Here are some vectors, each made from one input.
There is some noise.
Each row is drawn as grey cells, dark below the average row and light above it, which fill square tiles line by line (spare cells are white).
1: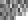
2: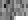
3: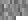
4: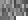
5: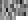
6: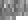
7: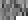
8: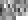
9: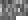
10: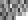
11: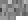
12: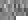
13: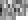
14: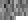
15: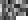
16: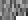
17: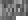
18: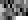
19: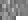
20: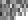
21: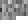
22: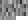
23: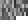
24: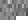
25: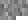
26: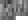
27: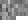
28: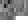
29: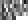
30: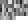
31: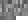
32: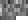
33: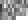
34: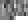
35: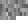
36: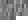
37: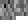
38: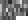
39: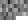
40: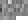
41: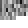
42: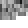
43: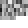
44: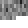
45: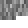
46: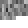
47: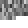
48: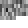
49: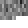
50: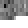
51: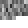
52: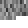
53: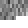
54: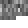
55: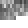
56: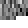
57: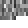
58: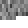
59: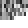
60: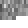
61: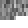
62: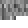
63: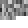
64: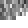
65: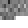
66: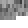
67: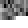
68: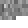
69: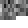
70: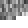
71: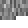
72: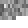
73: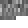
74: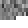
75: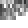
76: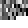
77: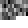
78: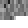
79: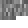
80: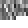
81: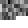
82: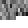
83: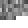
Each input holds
a point on an 8-point line, together with either a point on an 8-point circle, or one of 7 labels.
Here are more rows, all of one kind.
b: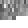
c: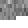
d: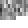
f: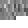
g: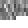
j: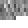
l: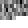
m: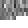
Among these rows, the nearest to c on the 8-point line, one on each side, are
g and m.
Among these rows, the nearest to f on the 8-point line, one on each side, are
d and m.
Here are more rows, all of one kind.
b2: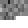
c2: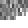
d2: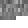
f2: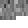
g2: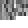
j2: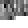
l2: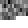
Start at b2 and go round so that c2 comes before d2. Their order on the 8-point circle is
b2, c2, f2, d2, g2, j2, l2.
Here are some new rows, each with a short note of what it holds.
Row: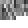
one of 7 labels and a point on an 8-point line
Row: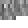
one of 7 labels and a point on an 8-point line
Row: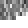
a point on an 8-point circle and a point on an 8-point line
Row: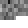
a point on an 8-point circle and a point on an 8-point line
